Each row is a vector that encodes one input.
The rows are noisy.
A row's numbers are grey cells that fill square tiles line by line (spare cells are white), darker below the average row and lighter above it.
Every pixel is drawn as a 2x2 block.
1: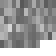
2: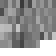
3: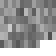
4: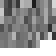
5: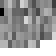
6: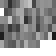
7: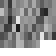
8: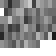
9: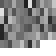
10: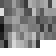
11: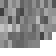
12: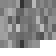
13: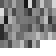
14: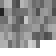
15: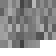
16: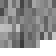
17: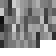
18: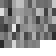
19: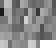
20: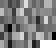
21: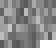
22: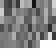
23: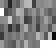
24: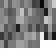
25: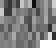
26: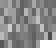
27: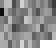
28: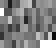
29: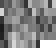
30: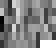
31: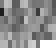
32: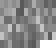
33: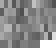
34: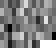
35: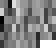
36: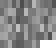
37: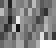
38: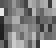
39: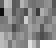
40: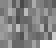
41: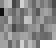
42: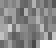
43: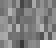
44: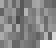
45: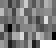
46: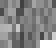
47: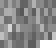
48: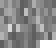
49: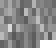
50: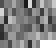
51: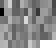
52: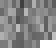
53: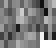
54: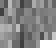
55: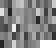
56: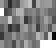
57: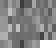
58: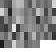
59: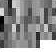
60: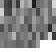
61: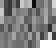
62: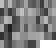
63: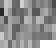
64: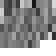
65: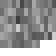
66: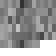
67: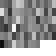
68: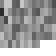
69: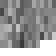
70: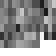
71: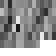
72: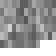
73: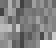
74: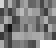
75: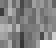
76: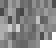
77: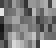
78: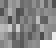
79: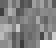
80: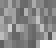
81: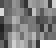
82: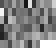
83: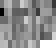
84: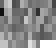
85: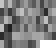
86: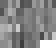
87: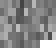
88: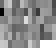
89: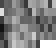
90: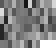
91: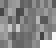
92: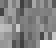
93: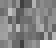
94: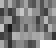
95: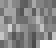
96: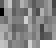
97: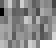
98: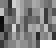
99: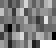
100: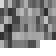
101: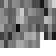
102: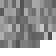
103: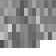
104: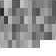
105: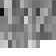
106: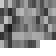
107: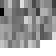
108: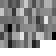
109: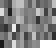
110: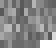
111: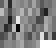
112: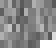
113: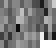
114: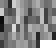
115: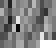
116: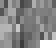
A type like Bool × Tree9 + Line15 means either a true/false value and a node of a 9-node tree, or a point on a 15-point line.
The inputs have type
Bool × Line6 + Circle10.
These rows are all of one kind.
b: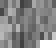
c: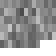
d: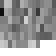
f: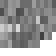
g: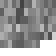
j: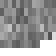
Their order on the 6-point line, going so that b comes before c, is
f, b, d, g, j, c.
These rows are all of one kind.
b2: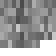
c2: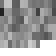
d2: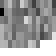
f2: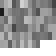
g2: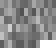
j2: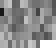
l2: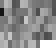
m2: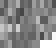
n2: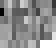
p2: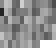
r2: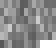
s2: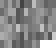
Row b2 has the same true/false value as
g2, m2, r2 and s2.
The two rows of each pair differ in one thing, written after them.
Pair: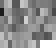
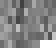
the true/false value
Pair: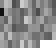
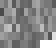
the true/false value
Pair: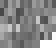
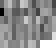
the true/false value
